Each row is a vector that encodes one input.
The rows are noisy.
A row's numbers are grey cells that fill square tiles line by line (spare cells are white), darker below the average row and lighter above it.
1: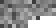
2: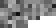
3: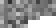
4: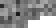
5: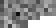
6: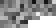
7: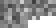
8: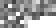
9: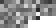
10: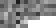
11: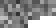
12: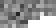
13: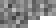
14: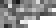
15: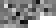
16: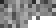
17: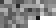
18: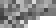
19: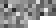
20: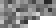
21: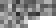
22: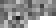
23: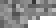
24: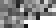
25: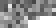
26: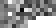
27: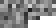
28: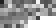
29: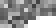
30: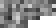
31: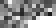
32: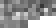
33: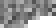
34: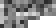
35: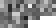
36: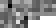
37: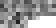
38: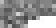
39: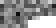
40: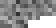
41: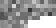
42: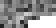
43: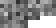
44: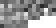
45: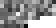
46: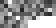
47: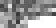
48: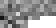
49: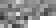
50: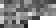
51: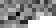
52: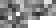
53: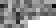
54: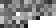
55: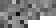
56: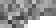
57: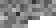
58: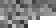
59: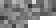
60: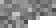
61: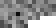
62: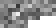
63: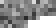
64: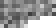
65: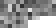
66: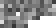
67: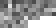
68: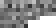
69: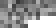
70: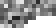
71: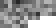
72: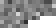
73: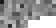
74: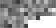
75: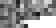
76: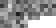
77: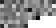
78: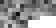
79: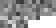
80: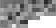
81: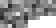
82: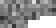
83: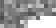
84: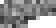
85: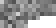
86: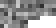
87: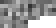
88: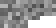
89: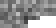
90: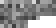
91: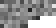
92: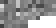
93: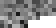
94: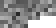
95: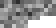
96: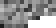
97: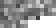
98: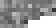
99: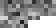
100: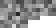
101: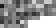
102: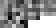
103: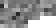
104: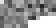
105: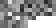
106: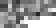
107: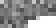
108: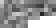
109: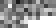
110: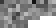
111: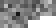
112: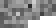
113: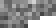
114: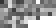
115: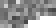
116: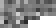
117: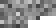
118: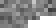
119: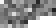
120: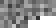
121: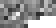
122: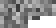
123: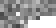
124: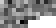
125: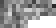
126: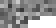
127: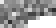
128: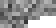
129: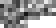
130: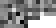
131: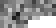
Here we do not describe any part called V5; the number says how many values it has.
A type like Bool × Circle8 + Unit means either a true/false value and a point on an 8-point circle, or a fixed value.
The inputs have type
List2(Bool × V5).
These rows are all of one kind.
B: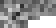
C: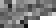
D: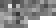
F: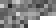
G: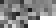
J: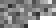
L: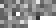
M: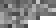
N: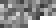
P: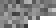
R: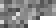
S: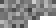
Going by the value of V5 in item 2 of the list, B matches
C, D, N and P.
